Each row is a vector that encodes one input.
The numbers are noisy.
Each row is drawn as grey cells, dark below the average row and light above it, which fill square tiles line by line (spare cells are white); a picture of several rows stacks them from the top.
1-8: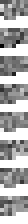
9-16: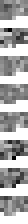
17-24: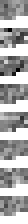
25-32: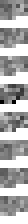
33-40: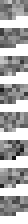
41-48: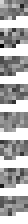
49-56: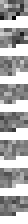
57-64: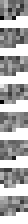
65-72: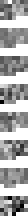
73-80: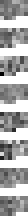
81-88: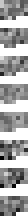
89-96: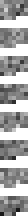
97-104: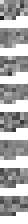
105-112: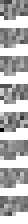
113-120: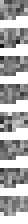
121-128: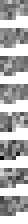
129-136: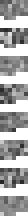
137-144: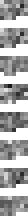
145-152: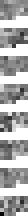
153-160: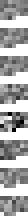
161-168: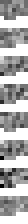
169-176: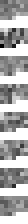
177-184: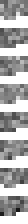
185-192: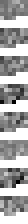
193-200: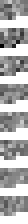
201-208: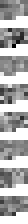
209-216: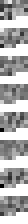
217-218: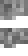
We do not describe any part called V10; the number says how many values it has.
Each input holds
a true/false value, together with either a point on a 5-point line, or a value of V10.
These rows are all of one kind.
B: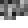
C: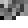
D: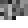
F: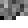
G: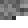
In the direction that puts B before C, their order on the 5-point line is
B, F, C, G, D.
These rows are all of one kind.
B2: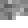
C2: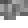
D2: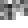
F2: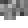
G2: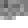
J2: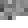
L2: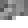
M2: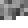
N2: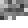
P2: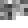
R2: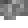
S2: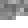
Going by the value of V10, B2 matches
G2 and S2.
